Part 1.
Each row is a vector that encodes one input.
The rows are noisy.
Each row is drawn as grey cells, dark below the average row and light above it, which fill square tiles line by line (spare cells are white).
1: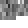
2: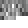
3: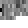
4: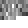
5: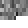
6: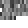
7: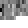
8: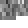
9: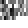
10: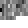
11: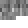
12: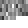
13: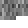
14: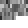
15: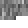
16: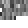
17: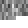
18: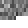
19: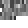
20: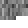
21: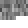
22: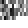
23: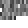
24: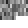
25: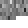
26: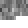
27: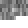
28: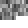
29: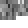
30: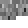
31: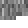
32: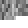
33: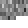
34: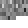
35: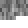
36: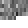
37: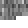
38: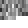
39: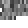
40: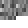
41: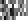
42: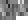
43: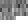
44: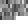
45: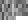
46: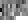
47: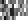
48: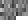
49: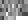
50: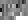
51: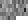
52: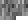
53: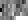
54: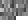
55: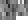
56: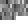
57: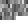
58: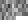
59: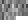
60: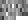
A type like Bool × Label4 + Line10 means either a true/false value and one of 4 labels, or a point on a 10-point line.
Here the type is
Tree10 + Unit.
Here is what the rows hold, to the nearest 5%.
About 5% of them hold a fixed value. The rest hold a node of a 10-node tree.
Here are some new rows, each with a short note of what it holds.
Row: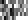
a fixed value
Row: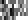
a fixed value
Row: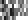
a fixed value
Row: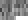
a node of a 10-node tree
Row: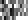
a fixed value
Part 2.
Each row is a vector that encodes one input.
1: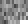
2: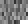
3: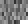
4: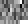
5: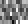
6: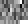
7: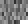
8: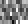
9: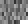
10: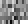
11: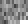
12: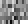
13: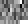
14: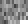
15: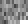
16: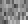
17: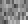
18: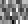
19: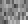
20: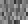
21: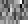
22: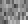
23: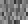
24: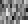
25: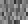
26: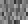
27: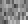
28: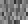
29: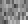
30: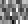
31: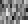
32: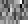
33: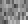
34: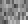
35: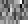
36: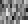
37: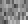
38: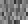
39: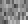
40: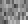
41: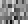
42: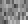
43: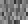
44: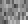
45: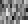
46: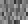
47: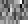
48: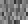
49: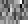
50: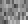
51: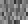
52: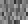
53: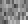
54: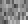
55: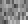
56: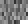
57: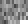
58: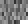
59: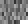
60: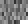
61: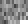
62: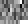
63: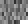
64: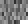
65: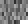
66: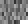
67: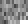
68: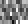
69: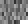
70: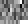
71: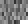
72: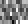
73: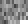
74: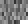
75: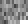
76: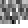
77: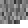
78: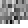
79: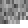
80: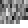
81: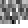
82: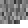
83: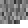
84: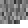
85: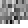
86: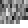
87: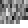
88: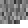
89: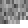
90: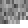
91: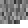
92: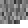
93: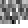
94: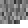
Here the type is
Label6.
